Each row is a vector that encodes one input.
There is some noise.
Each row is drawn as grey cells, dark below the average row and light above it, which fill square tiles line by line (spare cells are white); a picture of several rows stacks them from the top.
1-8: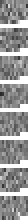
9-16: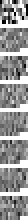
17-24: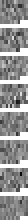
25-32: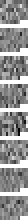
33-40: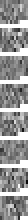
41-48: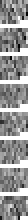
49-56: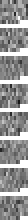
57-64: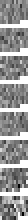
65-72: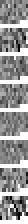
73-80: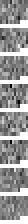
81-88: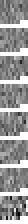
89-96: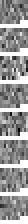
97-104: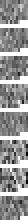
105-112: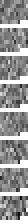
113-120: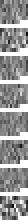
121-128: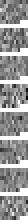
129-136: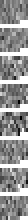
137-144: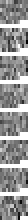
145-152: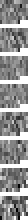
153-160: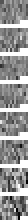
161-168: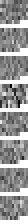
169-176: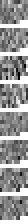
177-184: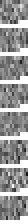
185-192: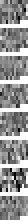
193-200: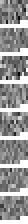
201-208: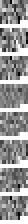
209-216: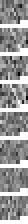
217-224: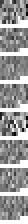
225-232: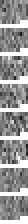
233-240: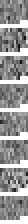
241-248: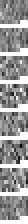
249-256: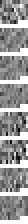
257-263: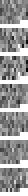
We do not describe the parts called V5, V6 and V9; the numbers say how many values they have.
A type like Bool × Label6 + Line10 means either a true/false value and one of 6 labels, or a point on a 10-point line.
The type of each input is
Line7 × List2(Line4) + V5 × V6 + V9.
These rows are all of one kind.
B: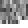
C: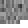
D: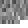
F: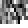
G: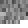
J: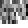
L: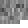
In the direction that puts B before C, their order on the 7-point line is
L, B, C, J, F, G, D.
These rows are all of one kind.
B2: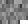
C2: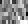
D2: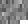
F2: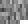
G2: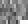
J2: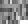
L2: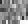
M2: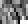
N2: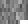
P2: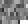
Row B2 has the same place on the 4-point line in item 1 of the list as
C2, D2, L2 and P2.
